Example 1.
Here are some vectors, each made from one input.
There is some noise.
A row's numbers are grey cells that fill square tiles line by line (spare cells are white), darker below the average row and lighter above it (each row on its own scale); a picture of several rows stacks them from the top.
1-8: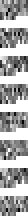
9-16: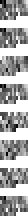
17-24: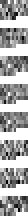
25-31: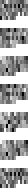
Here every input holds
either a fixed value, or three true/false values.
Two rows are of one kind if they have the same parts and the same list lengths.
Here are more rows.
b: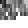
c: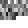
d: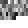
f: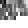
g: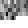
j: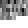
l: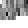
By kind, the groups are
b, c, d, f, g, l
j

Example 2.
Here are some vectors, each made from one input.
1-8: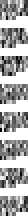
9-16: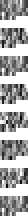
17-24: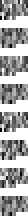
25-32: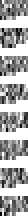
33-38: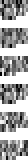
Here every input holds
a point on an 8-point line.
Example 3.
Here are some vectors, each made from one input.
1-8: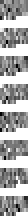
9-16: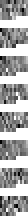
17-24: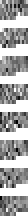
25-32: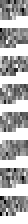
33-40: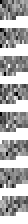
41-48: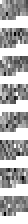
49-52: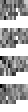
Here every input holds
either a fixed value, or four true/false values.
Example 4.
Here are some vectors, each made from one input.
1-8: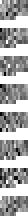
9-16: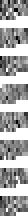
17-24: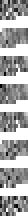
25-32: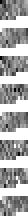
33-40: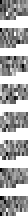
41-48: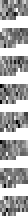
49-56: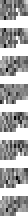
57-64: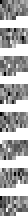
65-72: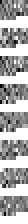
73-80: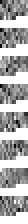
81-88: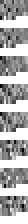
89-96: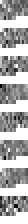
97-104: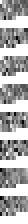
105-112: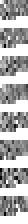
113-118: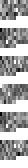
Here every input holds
either a fixed value, or four true/false values.
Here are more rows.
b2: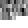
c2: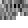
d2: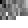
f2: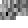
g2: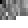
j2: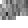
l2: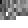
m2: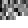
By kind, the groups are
b2
c2, d2, f2, g2, j2, l2, m2

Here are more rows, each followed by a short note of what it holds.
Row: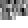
a fixed value
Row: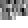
a fixed value
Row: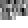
a fixed value
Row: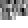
a fixed value
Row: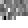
four true/false values
